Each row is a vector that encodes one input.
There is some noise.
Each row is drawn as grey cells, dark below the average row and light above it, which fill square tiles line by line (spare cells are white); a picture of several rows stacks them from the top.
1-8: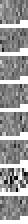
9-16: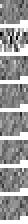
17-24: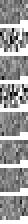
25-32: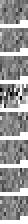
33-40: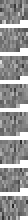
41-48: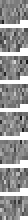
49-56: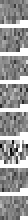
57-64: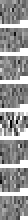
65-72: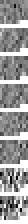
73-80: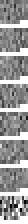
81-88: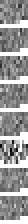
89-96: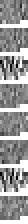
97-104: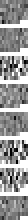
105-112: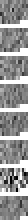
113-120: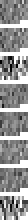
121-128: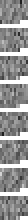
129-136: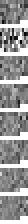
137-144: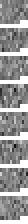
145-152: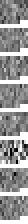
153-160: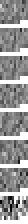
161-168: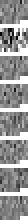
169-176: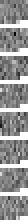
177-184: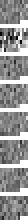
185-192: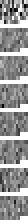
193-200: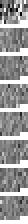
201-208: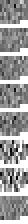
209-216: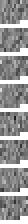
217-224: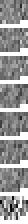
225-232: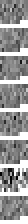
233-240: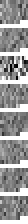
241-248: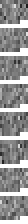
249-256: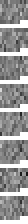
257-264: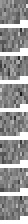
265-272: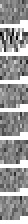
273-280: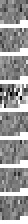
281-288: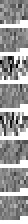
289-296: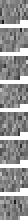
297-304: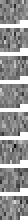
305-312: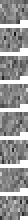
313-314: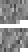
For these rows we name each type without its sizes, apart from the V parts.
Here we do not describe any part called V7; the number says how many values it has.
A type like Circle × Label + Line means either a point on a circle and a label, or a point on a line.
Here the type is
(Bool × Bool × Bool × Bool + Unit) × Line + V7.
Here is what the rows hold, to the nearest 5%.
About 90% of them hold a point on a line, together with either a fixed value, or four true/false values. The rest hold a value of V7.
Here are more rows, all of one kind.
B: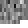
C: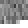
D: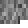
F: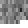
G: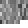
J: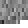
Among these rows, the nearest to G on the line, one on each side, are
C and D.
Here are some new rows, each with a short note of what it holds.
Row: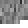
a point on a line
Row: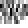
a value of V7
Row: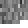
a point on a line
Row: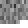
a point on a line
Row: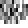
a value of V7
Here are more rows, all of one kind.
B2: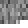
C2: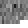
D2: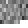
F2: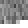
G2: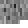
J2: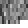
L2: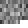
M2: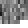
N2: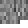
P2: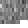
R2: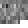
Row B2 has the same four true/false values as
J2, L2 and R2.
